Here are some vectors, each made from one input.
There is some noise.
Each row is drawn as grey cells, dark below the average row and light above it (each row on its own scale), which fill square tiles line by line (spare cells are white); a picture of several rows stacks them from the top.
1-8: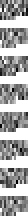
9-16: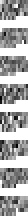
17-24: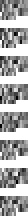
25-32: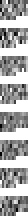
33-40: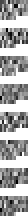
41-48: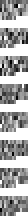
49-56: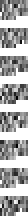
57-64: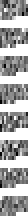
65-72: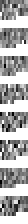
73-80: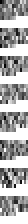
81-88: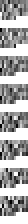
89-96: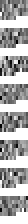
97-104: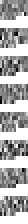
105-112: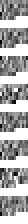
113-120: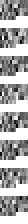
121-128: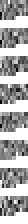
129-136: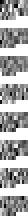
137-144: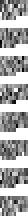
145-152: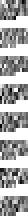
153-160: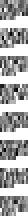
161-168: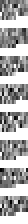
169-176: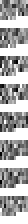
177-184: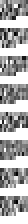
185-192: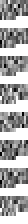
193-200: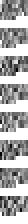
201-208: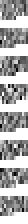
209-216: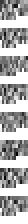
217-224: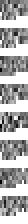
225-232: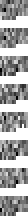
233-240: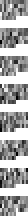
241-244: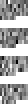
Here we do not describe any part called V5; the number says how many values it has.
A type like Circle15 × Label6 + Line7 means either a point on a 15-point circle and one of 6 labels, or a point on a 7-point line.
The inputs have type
Bool × (Circle6 + V5) + Unit.
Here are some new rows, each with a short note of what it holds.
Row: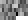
a true/false value and a value of V5
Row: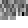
a point on a 6-point circle and a true/false value
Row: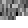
a true/false value and a value of V5
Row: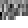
a point on a 6-point circle and a true/false value
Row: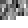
a point on a 6-point circle and a true/false value
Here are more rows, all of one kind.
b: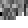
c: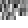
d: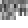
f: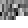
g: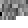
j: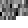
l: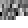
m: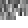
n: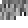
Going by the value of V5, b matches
f and l.
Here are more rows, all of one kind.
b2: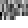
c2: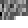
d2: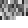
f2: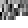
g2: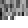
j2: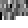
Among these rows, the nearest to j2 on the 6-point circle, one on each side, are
d2 and g2.
